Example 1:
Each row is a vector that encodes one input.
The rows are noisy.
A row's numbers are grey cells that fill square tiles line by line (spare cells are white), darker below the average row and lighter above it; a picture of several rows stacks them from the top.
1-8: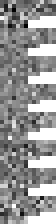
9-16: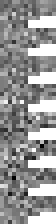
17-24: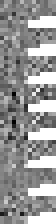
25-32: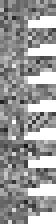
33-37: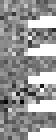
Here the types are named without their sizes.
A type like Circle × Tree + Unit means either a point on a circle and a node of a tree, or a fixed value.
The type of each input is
Tree.
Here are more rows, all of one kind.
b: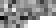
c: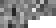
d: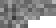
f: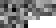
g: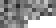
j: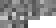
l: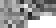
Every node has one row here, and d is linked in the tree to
c, f and l.
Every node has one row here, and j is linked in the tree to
f.
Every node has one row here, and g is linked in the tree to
l.
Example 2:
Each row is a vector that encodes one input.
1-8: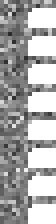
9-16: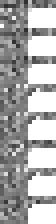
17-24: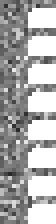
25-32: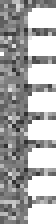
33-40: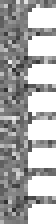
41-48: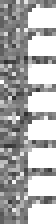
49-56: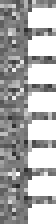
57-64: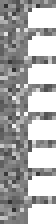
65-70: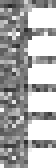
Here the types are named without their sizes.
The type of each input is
Bool × Bool × Bool × Bool.
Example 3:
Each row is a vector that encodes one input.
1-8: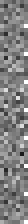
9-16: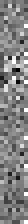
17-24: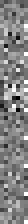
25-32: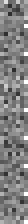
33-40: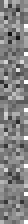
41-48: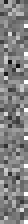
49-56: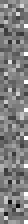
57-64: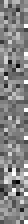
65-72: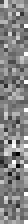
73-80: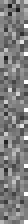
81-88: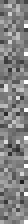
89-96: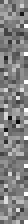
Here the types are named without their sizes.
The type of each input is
Bool × Bool × Bool × Bool + Unit.
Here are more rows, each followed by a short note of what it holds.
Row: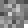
four true/false values
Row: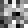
a fixed value
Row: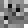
four true/false values
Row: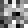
a fixed value
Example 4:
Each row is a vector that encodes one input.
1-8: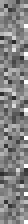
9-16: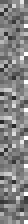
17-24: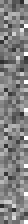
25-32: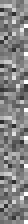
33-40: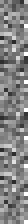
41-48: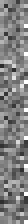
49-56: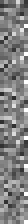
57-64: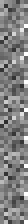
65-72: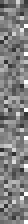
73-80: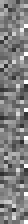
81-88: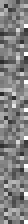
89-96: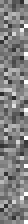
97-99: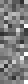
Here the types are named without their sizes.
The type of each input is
Label.
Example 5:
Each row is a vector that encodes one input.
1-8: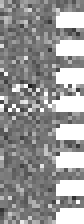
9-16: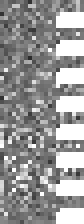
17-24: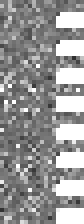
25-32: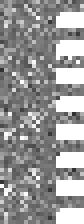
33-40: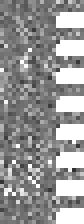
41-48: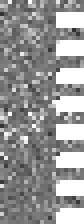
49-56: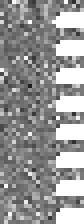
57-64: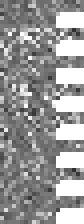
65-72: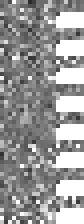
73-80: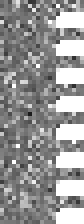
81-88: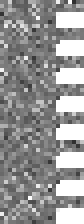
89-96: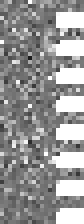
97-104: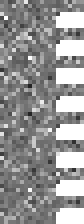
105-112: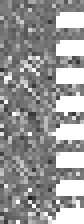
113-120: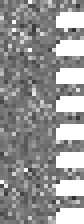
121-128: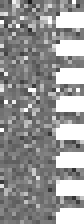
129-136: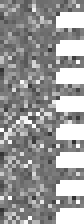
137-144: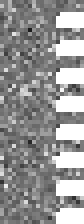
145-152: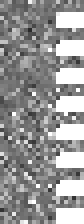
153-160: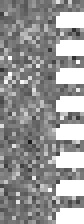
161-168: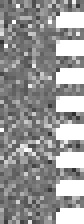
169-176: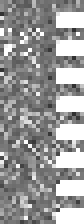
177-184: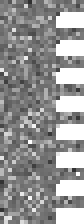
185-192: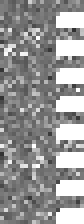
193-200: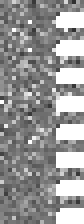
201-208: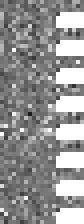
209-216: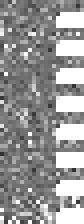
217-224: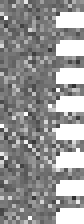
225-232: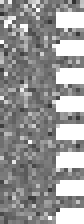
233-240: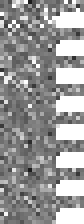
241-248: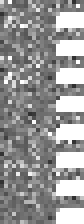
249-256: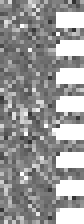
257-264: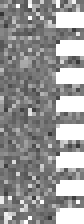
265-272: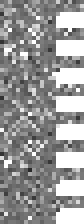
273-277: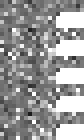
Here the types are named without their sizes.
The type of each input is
Circle.
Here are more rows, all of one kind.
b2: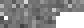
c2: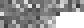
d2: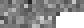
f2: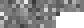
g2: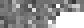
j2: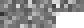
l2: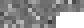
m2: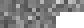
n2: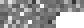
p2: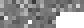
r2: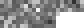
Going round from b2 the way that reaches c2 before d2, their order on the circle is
b2, r2, c2, j2, m2, l2, d2, g2, n2, p2, f2.
